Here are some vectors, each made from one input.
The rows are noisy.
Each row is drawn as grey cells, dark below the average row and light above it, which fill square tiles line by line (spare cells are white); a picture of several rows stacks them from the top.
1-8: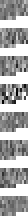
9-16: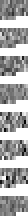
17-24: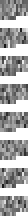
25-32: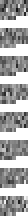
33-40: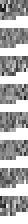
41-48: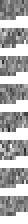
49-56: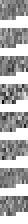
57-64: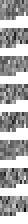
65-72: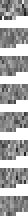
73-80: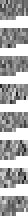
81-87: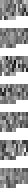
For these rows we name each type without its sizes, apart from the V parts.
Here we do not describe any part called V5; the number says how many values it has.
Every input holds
a true/false value and a value of V5, together with either a fixed value, or a point on each of two lines.
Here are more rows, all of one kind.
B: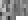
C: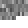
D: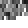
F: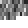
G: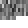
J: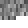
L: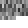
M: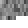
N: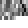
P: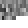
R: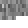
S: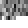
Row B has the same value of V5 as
C, G, M and S.
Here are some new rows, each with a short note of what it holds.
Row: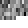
a point on each of two lines, a true/false value and a value of V5
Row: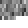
a point on each of two lines, a true/false value and a value of V5
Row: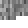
a true/false value and a value of V5
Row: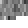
a true/false value and a value of V5
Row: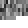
a point on each of two lines, a true/false value and a value of V5
